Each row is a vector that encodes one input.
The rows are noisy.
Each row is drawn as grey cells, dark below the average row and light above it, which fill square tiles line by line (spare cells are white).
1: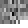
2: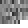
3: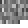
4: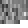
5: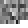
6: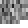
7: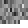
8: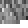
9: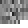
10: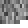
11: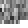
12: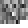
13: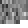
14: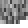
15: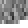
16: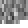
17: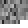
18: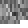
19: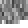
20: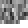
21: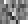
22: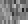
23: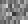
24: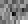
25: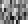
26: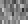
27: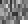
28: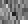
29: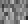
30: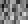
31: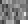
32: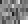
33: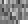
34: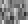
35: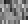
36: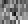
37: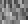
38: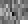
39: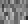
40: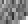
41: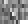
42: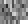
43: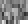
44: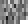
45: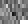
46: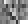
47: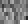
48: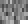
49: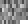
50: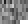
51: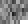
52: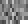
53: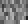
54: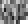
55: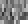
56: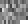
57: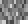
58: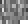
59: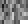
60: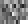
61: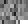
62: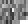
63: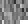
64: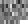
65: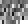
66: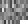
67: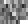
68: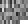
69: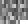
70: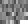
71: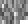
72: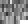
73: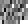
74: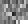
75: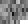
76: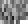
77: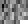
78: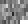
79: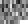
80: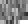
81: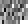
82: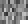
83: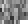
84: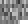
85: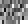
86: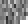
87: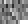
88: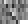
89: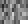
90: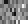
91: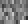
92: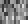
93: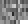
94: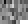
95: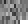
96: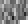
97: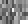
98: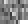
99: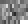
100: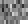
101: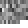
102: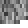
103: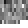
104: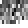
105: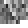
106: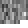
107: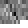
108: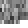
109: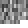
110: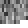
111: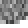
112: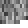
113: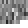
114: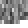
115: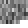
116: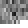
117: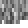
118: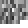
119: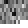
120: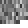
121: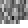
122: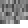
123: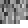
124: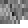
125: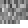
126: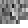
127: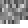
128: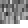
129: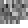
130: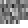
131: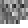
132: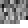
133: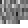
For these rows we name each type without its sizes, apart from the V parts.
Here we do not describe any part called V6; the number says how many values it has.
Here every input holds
a list of items, each a true/false value and a value of V6.
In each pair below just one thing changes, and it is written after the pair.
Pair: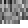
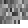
the true/false value in item 2 of the list
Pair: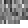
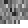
the true/false value in item 2 of the list
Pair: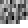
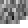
the value of V6 in item 1 of the list
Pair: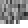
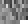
the true/false value in item 1 of the list
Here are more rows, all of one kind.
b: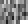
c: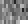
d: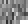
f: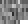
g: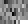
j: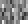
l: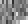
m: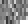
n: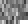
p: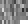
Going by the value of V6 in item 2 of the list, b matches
d, l, m and p.
